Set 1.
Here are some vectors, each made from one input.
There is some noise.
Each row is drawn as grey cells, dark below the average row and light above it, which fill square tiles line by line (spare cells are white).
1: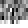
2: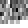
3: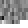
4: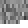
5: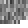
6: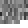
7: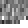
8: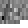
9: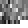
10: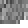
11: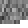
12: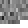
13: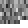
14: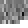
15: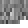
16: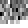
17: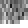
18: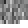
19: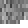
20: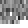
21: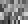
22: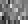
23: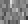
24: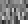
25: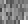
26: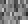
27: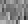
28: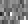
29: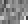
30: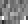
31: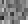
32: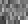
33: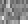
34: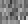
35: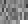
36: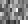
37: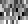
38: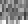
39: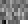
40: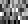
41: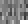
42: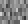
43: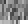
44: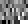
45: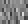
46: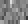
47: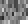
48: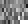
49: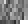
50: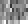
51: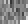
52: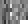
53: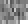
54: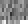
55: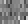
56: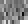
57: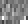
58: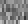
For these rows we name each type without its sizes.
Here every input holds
a point on a line and four true/false values.
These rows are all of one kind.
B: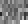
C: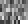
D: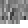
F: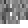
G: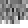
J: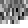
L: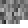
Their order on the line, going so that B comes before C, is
B, D, L, F, J, G, C.
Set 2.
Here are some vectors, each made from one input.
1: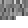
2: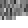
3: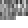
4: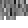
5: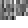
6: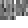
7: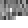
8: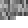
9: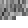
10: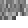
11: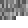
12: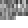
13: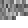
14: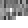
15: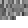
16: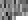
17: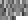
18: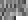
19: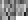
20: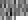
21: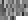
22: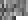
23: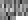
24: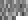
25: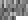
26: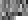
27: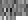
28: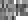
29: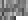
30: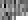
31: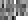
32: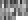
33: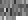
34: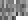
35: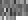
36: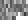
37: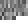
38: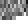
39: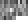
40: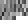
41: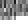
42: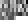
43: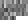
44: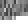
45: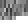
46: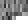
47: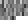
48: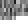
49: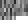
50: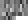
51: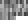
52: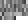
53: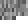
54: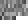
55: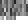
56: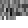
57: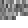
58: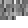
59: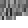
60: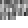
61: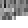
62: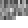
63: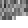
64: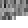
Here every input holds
either a point on a 3-point line and a point on a 5-point line, or a point on a 7-point line.
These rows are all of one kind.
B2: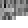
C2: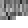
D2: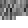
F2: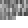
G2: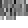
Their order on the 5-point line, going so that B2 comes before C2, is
G2, D2, B2, C2, F2.
